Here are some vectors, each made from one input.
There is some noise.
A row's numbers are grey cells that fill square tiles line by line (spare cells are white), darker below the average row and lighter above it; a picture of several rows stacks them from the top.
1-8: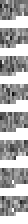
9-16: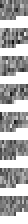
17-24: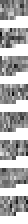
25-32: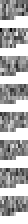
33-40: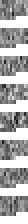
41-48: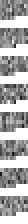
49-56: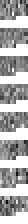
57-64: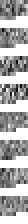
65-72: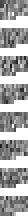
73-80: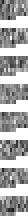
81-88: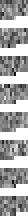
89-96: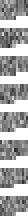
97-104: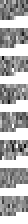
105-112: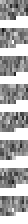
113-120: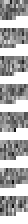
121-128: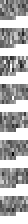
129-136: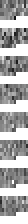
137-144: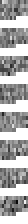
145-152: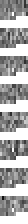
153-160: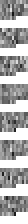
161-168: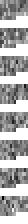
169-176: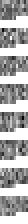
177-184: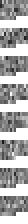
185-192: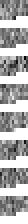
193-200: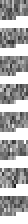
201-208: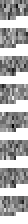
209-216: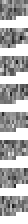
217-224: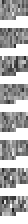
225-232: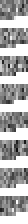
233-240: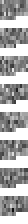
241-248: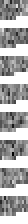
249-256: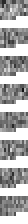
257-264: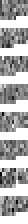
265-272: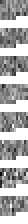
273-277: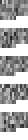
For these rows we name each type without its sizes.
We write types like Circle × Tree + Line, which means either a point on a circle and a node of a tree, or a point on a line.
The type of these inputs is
(Label + Line) × Tree.
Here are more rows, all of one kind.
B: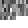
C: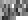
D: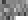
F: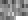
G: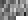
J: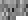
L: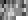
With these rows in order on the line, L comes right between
C and D.
